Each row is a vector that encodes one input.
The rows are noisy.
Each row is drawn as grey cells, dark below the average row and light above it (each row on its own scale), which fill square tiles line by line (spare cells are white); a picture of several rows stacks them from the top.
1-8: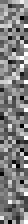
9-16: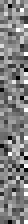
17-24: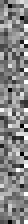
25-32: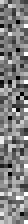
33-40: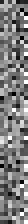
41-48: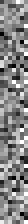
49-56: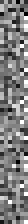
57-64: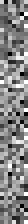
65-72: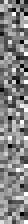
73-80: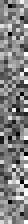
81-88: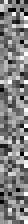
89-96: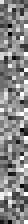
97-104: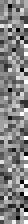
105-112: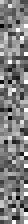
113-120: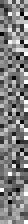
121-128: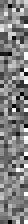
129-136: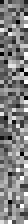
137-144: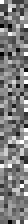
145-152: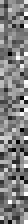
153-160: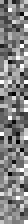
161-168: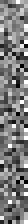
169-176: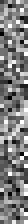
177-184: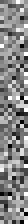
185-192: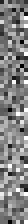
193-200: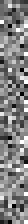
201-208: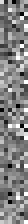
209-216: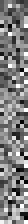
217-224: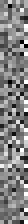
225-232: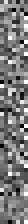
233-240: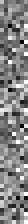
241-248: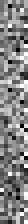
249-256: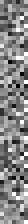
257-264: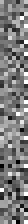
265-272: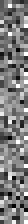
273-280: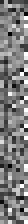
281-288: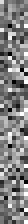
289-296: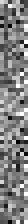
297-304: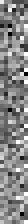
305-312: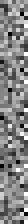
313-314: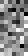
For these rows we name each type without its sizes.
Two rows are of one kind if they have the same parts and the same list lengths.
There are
2 kinds of row.
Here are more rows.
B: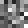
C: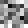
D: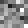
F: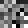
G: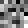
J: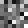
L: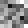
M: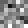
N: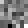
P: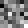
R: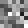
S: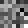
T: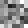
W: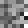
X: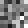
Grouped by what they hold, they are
B, F, G, J, N, P, R, S, W, X
C, D, L, M, T

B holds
a point on a line.
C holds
a node of a tree.
